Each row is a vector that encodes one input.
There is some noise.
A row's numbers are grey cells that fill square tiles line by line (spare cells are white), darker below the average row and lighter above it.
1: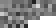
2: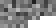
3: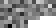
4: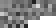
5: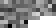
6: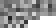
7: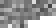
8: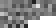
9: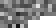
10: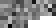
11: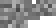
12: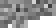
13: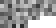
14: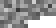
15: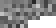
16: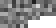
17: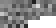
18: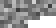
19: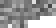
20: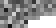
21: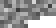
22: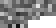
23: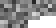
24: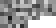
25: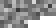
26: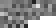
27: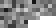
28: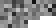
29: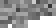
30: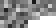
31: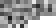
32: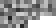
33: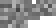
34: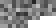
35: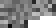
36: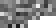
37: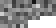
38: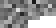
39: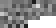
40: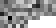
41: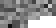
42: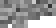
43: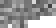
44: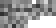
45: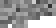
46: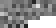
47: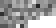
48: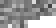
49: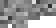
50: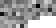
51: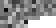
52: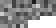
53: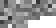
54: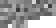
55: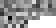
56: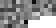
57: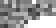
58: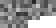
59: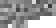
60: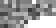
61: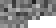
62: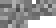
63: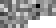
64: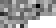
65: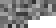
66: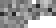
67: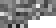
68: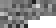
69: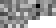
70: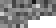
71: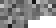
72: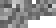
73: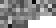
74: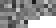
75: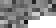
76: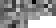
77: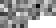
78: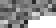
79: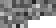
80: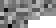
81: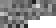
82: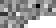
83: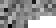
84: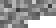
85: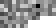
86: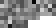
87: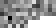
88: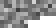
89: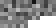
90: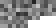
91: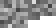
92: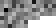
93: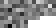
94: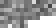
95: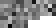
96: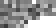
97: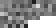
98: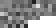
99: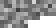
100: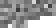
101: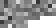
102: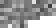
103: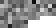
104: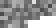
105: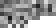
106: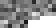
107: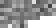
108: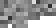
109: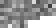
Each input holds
a node of an 11-node tree and a true/false value, together with either a fixed value, or a node of a 10-node tree.
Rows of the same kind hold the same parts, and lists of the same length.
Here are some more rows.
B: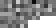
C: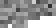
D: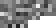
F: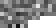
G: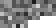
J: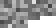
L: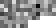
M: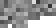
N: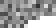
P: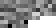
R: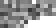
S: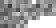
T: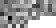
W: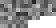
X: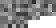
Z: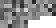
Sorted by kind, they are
B, C, D, F, G, J, M, W, X
L, N, P, R, S, T, Z

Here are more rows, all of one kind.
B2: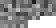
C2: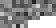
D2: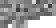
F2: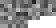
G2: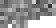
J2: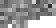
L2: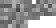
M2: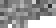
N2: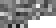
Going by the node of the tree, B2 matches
G2, J2 and M2.
